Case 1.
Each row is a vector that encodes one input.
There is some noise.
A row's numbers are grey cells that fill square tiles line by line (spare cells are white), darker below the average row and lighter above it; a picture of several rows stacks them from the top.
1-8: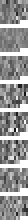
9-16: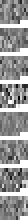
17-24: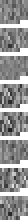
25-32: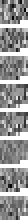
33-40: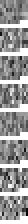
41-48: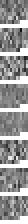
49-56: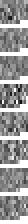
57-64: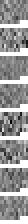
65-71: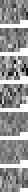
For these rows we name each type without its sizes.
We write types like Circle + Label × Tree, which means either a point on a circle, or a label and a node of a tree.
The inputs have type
Line.
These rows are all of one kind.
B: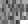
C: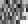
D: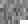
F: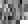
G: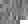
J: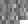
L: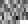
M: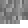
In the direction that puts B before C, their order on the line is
B, C, G, J, M, F, D, L.
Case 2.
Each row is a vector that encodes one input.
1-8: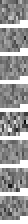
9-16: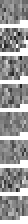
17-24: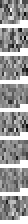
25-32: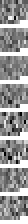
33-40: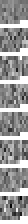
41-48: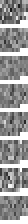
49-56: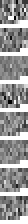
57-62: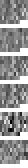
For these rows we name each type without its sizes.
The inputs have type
Circle.
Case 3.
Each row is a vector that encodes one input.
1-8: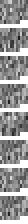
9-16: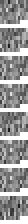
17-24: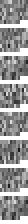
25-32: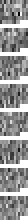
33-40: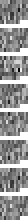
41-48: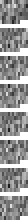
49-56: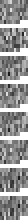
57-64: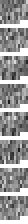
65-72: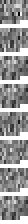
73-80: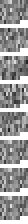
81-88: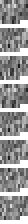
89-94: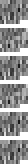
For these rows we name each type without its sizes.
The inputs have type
Label.
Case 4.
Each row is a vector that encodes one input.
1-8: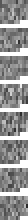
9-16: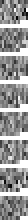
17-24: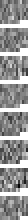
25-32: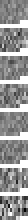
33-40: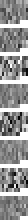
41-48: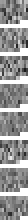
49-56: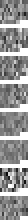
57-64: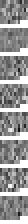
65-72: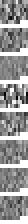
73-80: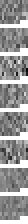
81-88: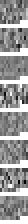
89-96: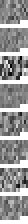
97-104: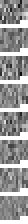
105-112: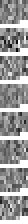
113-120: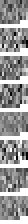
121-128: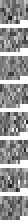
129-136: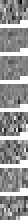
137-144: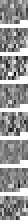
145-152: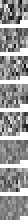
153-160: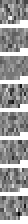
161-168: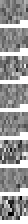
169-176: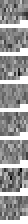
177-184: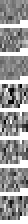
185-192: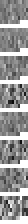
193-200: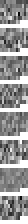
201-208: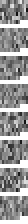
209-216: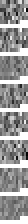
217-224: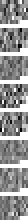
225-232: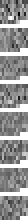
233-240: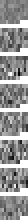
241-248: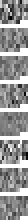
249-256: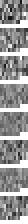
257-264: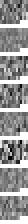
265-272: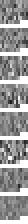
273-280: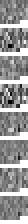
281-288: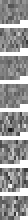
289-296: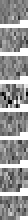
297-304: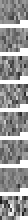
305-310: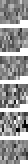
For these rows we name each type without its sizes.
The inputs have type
Circle + Unit.
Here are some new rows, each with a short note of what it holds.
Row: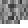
a point on a circle
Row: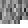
a fixed value
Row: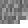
a point on a circle
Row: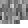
a fixed value
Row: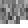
a point on a circle
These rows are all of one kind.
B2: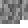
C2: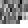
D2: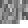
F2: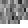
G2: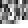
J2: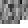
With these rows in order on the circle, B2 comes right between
C2 and J2.
